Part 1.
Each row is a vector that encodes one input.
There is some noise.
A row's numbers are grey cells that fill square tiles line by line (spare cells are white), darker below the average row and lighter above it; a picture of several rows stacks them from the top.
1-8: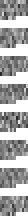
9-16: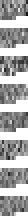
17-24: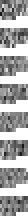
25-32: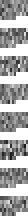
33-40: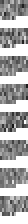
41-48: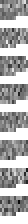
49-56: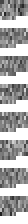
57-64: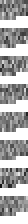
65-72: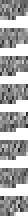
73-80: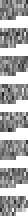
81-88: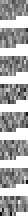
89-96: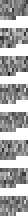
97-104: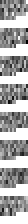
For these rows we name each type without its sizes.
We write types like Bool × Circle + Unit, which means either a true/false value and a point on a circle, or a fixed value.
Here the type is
Bool × Bool × Bool + Line × (Tree + Unit).
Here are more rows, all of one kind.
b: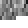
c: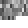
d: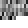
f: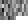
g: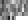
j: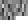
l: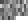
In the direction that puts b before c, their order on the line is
j, f, d, b, g, c, l.
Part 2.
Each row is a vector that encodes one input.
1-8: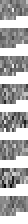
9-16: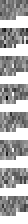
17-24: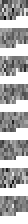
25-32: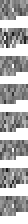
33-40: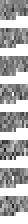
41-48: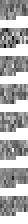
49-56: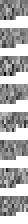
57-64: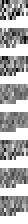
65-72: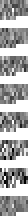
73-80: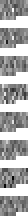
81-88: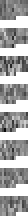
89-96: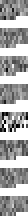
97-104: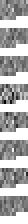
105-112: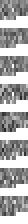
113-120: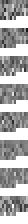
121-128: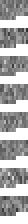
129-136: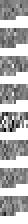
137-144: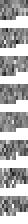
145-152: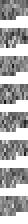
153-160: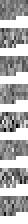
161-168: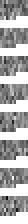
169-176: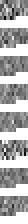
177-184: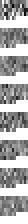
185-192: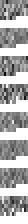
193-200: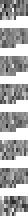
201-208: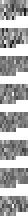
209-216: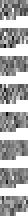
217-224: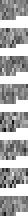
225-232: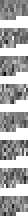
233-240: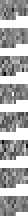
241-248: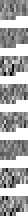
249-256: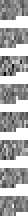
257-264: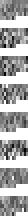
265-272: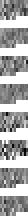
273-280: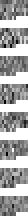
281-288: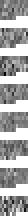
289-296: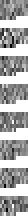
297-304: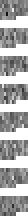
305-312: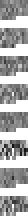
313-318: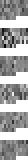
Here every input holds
either a node of a 20-node tree, or a list of up to two points on a 4-point line.
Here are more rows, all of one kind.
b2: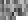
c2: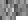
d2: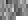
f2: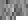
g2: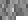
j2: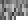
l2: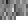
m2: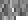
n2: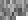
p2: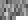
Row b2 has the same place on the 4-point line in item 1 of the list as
c2, f2 and l2.
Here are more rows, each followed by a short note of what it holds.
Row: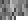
a list of two items
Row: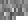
a list of one item
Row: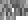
a list of one item
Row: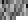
the empty list
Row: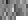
a list of two items
